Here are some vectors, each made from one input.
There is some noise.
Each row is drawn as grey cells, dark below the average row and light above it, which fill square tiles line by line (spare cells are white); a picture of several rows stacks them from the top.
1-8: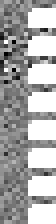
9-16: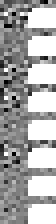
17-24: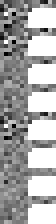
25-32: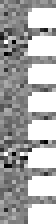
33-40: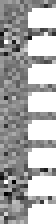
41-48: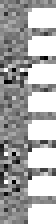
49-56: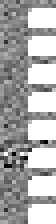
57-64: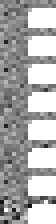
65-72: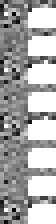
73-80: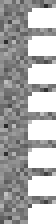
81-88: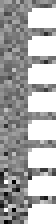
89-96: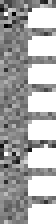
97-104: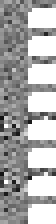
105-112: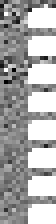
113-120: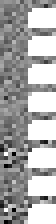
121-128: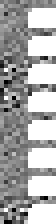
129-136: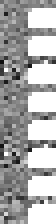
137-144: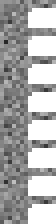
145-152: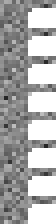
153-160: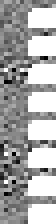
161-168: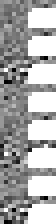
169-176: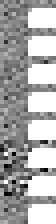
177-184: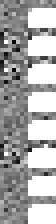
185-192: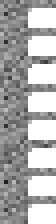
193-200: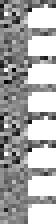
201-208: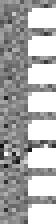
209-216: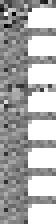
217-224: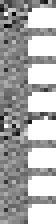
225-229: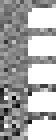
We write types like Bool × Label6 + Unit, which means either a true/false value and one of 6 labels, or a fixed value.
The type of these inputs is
Line4 + List2(Bool × Line5).
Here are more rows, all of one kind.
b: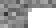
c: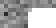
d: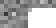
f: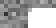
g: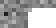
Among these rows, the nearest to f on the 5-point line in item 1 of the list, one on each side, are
c and d.
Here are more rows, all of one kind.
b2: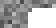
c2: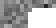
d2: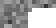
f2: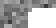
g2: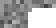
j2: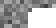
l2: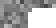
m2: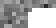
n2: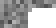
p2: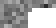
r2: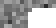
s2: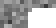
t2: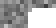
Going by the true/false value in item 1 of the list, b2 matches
g2, j2, l2 and n2.
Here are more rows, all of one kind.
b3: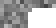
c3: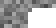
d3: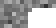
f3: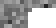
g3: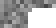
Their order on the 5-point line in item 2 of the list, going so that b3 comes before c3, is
g3, b3, c3, f3, d3.
